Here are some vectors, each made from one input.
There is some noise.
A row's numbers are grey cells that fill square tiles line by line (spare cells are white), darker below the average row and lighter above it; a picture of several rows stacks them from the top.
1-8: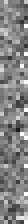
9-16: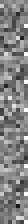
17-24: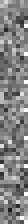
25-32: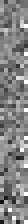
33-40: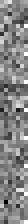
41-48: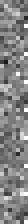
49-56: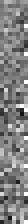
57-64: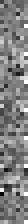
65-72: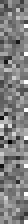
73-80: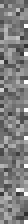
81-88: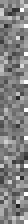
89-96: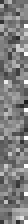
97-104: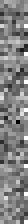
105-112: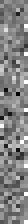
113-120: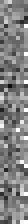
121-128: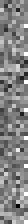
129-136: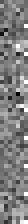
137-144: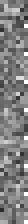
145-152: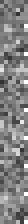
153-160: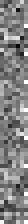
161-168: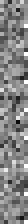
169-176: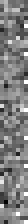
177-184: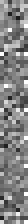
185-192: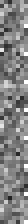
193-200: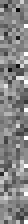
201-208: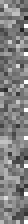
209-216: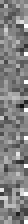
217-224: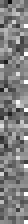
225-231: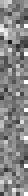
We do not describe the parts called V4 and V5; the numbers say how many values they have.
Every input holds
either a node of a 9-node tree and a true/false value, or a value of V4 and a value of V5.
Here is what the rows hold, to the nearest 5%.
About 60% of them hold a node of a 9-node tree and a true/false value. The rest hold a value of V4 and a value of V5.
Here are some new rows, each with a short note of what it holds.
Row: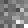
a value of V4 and a value of V5
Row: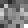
a value of V4 and a value of V5
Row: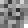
a value of V4 and a value of V5
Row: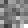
a value of V4 and a value of V5
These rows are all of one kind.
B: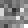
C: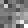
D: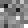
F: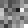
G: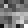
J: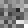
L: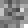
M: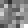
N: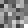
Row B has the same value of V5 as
F, L and M.
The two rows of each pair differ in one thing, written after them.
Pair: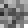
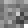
the true/false value
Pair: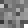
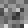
the node of the tree
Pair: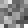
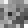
the node of the tree
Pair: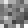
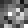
the true/false value
